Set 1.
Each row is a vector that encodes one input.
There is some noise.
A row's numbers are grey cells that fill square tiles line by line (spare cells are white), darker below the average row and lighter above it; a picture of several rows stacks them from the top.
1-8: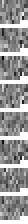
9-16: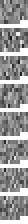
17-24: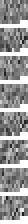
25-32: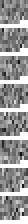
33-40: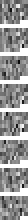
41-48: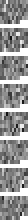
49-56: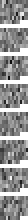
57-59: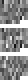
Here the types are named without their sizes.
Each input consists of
a point on a line, together with either a fixed value, or a node of a tree.
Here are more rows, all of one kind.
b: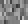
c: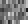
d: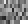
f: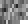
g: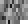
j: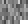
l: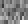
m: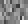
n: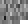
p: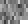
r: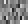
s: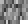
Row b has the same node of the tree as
l, m and r.
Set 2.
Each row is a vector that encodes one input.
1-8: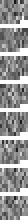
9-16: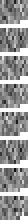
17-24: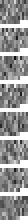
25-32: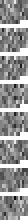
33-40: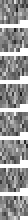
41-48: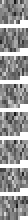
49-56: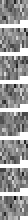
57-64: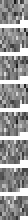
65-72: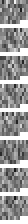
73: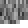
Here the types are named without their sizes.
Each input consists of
either a point on a line, or a node of a tree.
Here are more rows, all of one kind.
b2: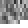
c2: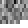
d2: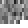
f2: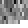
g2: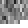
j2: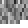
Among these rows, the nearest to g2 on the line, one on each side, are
c2 and f2.
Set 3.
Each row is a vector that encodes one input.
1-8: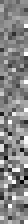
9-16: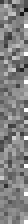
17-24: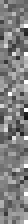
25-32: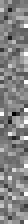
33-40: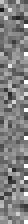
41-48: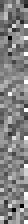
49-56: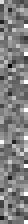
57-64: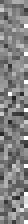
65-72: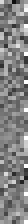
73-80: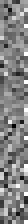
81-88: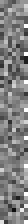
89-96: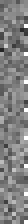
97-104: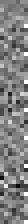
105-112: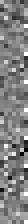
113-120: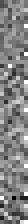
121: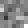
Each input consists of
either a fixed value, or a point on a 3-point line and a point on a 5-point line, or a point on a 4-point line and a point on a 6-point line.
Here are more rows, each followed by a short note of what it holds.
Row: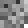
a point on a 3-point line and a point on a 5-point line
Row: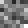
a point on a 3-point line and a point on a 5-point line
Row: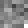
a fixed value
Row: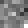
a point on a 4-point line and a point on a 6-point line
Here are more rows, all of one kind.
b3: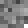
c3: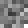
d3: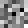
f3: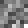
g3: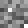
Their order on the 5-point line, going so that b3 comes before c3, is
d3, g3, b3, c3, f3.
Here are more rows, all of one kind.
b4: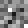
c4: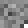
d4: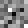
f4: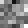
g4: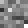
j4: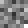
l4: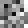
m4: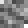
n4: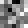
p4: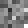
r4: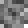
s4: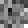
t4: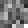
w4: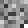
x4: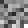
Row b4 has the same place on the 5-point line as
d4, l4, m4 and n4.
